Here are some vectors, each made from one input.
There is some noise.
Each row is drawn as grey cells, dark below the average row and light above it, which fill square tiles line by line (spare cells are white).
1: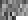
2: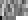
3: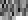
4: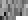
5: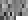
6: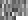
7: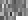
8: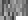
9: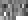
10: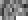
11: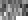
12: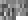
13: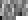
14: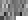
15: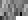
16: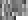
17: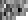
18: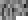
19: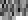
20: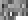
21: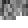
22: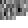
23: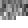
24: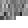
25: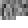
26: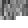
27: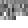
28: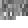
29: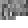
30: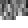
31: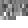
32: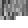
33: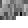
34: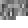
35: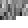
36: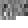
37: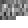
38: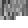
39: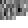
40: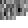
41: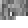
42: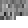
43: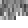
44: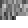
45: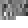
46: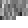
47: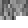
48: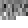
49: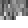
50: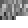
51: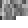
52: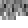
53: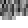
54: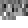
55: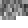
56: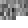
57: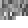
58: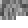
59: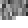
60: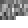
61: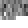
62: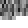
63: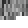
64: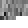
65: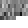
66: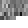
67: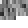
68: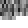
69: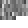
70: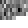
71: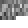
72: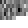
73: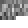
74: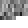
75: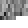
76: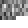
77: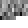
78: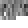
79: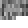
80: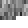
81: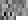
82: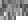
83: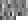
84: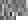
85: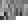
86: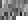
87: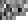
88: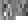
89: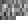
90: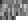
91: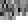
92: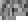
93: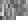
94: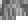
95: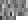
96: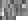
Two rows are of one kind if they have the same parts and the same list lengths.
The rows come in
4 kinds.
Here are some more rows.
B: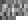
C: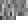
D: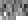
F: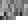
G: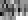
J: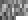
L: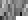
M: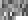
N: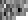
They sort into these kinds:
B, J
C, D, M
F, L
G, N

